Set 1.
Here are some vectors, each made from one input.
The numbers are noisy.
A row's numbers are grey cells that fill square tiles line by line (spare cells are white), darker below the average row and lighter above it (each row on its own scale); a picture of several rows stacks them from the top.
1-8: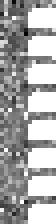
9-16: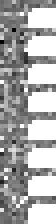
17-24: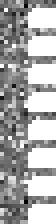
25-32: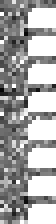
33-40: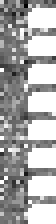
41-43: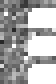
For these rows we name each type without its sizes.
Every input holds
a point on a line.
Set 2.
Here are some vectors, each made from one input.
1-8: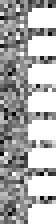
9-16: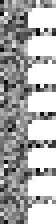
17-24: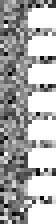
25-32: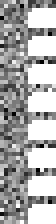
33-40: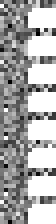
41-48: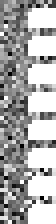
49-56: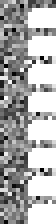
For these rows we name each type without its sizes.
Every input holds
a point on each of two lines.
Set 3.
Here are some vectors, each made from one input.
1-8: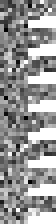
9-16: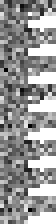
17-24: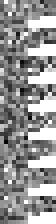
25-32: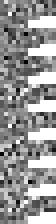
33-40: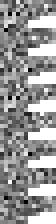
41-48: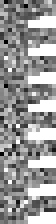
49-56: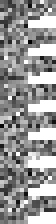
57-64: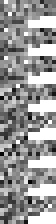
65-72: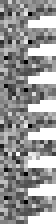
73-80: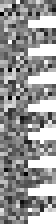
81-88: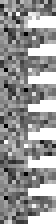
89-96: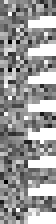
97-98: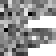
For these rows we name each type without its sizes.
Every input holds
a node of a tree.
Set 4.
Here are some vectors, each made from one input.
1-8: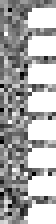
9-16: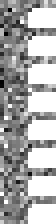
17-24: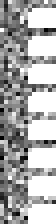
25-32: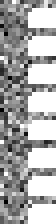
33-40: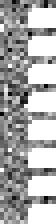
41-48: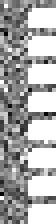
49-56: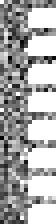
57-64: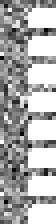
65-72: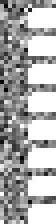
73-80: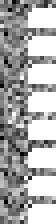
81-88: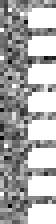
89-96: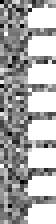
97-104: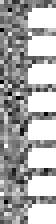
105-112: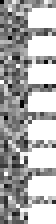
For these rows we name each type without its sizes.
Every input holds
three true/false values.
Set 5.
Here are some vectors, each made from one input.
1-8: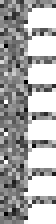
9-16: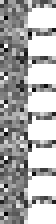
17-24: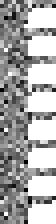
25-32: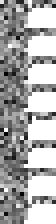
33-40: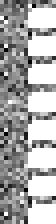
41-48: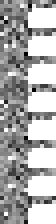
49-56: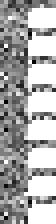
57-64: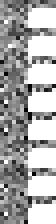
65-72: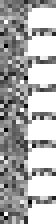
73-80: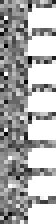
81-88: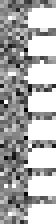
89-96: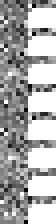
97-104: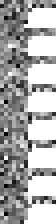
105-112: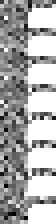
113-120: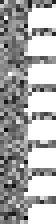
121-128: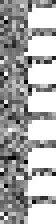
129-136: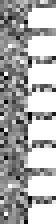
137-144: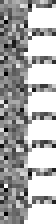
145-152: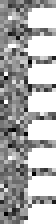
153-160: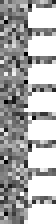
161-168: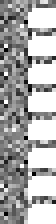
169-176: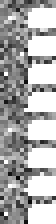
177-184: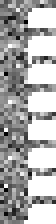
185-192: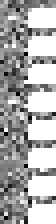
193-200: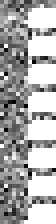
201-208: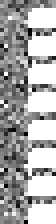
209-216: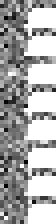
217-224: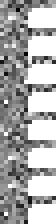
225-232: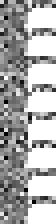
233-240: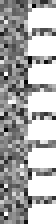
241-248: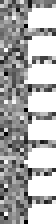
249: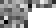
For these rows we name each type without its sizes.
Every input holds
either a point on a circle, or a fixed value.
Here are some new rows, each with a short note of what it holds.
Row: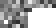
a fixed value
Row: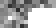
a point on a circle
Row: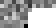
a point on a circle
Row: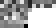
a point on a circle
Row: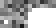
a point on a circle
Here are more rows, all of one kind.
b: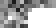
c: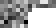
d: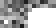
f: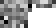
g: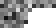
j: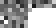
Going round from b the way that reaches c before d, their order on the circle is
b, f, c, g, j, d.
